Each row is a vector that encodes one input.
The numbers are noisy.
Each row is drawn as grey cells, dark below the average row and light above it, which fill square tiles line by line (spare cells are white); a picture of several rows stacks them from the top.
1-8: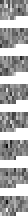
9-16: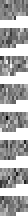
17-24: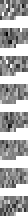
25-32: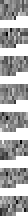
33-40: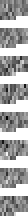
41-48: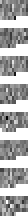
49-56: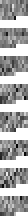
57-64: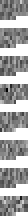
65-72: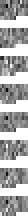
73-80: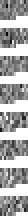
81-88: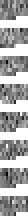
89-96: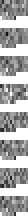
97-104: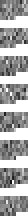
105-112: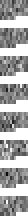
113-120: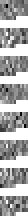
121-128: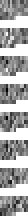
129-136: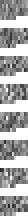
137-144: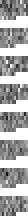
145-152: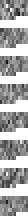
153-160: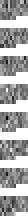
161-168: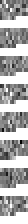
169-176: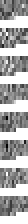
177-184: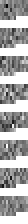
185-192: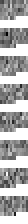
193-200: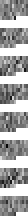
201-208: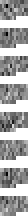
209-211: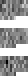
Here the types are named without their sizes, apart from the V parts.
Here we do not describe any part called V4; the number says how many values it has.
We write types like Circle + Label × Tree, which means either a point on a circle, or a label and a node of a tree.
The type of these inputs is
(Line + Tree) × List(V4).
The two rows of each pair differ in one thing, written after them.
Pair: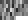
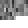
the place on the line
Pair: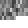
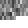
the value of V4 in item 2 of the list
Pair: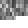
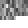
the value of V4 in item 1 of the list
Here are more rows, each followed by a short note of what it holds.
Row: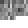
a point on a line, together with the empty list
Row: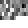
a point on a line, together with a list of one item
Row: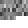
a point on a line, together with the empty list
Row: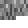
a node of a tree, together with a list of two items
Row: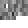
a node of a tree, together with a list of one item
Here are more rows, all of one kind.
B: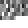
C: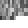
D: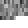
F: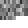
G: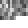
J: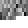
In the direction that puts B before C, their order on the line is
B, G, C, D, F, J.
